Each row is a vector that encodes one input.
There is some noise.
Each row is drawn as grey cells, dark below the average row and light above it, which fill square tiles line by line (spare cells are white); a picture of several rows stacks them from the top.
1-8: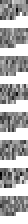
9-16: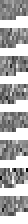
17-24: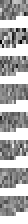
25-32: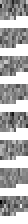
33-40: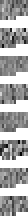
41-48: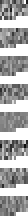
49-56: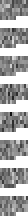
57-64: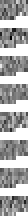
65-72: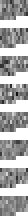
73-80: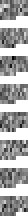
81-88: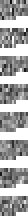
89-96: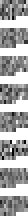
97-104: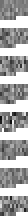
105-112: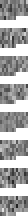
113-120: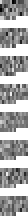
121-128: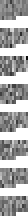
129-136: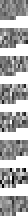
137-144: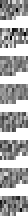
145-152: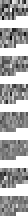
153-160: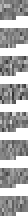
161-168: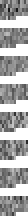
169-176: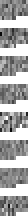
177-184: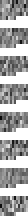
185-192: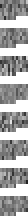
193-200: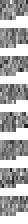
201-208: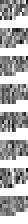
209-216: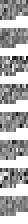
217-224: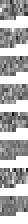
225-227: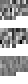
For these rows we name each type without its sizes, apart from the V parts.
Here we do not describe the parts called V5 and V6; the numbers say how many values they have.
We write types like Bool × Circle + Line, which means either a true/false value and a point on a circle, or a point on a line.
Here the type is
((Circle + Line) × V6 + V5) × Line.
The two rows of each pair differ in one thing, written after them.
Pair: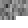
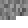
the place on the line
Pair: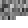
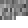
the place on the circle
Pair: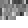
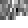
the place on the line
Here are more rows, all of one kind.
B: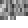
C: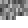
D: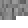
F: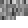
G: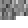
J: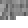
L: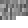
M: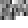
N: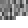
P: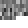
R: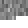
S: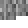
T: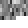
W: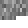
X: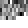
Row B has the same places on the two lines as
J, L, M and X.
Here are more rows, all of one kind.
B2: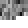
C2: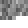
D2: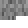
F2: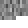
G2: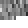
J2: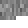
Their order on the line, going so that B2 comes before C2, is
B2, J2, F2, C2, D2, G2.
